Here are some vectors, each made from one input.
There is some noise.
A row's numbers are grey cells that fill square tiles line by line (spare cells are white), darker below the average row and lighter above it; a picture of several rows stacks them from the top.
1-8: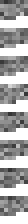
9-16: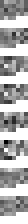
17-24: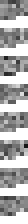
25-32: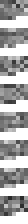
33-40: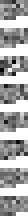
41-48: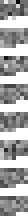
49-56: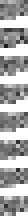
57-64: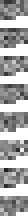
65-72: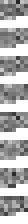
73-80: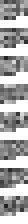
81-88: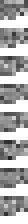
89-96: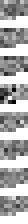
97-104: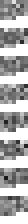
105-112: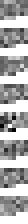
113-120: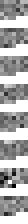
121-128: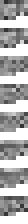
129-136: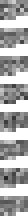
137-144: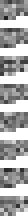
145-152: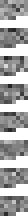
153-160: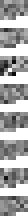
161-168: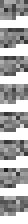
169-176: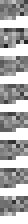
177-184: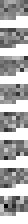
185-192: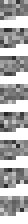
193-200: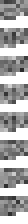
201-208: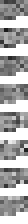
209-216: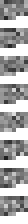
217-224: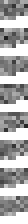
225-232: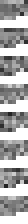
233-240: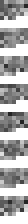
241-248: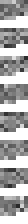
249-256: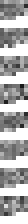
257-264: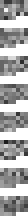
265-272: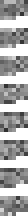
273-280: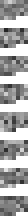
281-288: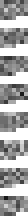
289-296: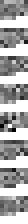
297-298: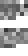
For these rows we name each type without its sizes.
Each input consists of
a list of points on a line.
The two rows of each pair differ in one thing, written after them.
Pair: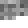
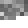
the place on the line in item 1 of the list
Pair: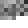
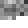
the place on the line in item 1 of the list
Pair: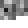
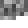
the place on the line in item 2 of the list
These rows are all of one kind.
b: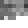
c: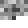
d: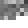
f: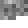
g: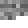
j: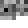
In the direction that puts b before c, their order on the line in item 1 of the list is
g, f, j, b, d, c.
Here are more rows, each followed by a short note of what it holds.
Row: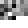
the empty list
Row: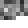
a list of one item
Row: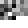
the empty list
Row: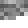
a list of two items
